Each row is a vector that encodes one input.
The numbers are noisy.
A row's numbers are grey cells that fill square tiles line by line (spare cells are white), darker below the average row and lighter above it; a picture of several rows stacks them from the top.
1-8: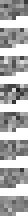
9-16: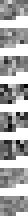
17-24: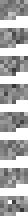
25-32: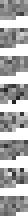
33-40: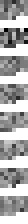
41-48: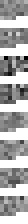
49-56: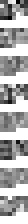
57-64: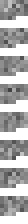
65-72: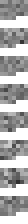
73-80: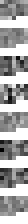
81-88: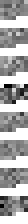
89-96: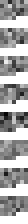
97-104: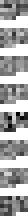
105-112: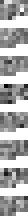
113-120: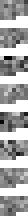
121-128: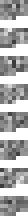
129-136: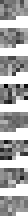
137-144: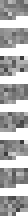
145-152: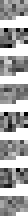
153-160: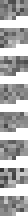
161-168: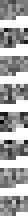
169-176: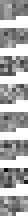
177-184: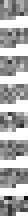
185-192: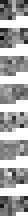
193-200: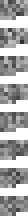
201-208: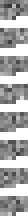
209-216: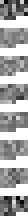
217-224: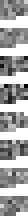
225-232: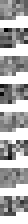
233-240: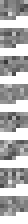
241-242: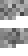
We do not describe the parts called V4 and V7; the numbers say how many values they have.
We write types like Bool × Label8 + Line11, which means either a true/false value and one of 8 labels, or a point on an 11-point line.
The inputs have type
Bool × (Tree10 + Unit) × V4 × V7 + Tree8.
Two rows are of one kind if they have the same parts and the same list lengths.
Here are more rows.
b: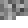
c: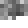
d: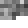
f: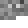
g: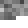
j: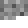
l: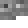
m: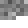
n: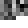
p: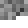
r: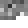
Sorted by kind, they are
b, d, f, g, j, l, m, p, r
c
n

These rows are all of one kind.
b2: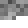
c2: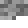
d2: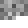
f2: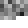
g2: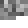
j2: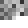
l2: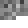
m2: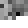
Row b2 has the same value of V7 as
c2 and j2.
